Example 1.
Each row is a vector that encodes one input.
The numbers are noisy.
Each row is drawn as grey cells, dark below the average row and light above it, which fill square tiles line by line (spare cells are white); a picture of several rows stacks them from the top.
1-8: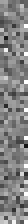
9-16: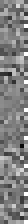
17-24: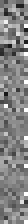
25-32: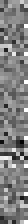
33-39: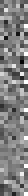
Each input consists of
a point on a 7-point line.
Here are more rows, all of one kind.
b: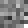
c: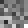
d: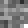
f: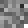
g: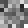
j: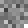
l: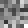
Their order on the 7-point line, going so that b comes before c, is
b, g, f, j, d, c, l.
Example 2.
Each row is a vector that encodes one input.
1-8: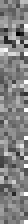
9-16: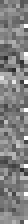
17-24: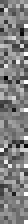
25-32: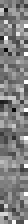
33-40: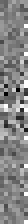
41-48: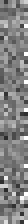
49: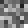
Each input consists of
a point on a 6-point line.
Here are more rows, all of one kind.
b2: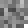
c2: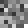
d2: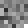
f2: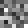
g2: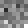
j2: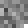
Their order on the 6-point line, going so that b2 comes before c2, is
b2, f2, c2, g2, d2, j2.
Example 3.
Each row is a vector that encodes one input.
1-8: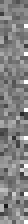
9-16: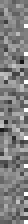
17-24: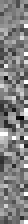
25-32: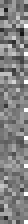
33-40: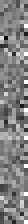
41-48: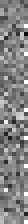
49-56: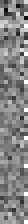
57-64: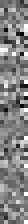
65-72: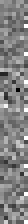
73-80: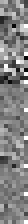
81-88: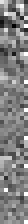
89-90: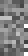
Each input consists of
a point on an 11-point circle.
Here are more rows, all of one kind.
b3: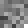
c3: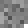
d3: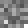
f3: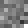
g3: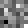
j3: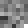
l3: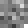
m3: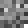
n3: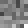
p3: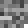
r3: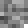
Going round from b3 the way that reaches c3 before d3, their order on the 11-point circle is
b3, j3, r3, l3, c3, f3, d3, m3, p3, n3, g3.
